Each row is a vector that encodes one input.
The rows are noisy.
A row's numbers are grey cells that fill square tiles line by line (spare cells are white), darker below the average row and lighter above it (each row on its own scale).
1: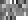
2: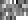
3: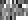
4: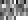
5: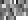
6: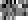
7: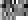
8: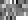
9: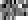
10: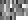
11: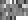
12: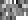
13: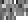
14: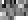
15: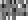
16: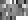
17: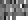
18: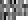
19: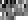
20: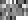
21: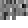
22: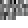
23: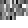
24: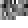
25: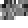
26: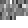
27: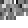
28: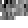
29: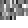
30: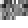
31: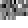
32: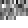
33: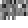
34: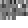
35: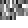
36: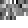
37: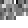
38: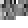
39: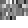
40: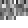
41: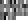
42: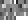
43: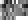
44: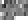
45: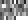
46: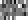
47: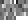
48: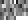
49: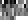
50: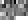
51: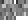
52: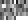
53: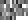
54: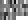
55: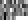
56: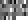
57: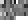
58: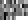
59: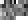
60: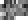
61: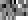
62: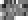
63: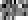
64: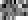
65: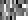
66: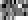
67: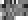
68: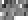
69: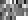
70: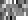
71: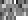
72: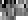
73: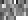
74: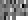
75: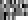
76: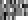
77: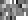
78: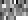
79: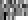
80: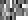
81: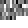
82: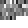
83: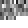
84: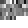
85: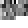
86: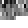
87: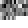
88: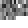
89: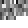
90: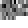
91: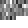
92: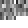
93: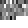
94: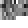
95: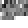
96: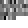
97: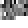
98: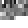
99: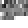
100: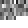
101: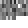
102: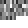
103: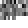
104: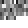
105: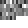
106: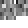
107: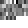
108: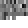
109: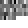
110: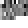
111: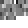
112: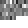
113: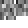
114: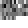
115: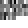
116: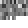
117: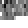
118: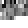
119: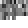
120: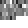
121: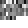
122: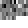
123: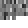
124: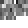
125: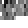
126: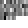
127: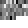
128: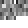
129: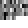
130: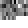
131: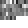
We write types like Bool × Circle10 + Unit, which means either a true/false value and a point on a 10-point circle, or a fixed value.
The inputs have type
Bool × Line9 + Line7.
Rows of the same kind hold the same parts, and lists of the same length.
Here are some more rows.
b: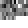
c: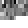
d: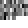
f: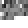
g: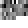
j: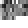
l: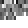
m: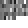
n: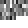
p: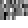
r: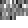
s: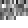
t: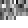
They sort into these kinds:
b, c, d, f, g, j, m, p
l, n, r, s, t

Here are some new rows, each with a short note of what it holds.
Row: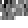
a point on a 9-point line and a true/false value
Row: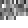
a point on a 7-point line
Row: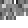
a point on a 7-point line
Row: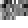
a point on a 9-point line and a true/false value
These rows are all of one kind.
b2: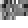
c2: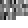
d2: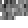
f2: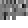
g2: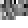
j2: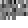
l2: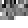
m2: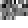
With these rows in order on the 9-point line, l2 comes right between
d2 and g2.
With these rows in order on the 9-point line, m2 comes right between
b2 and j2.
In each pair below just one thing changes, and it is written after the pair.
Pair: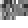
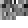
the true/false value
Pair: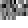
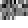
the true/false value
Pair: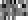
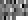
the place on the 9-point line
